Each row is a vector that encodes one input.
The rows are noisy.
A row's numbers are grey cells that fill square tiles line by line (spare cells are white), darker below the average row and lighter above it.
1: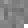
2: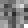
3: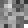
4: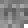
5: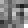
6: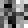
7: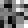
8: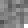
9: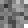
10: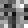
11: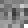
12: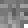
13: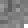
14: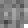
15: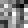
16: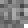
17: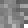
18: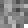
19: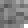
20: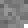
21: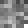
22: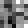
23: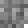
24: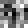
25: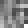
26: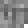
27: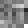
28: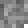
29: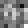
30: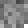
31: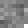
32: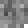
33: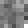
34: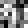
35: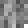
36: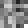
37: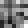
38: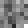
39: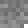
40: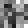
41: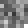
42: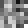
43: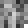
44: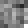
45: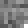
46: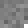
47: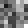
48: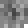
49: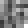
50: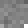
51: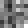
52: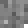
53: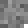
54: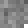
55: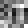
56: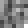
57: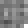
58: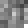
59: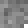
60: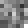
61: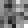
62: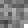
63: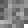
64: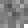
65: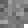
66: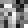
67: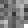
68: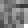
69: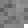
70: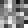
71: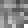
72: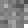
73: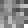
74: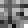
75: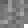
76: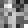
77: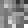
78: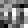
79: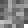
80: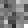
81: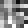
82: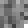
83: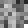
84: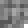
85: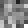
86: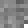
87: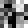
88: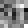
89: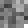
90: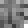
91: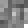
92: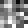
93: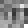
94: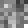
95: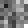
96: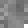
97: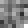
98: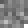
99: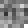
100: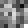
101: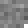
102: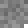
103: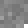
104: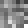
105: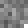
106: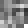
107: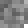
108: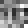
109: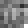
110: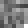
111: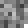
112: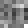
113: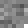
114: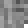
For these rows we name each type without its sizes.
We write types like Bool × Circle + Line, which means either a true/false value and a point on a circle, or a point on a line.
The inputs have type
(Bool × Bool × Bool × Bool + Unit) × Line.
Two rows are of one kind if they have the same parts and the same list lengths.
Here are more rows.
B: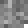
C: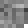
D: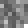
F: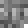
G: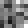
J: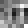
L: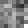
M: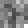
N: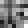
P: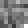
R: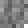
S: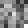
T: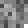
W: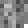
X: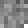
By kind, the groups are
B, D, L, P
C, F, G, J, M, N, R, S, T, W, X

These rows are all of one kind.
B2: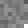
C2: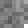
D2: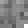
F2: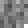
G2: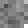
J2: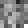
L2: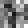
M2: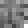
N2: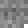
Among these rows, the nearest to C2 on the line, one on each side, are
G2 and M2.
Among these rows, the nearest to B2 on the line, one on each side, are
D2 and M2.
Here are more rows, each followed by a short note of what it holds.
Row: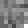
a point on a line
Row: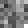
a point on a line
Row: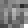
a point on a line
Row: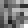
a point on a line
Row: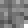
a point on a line and four true/false values
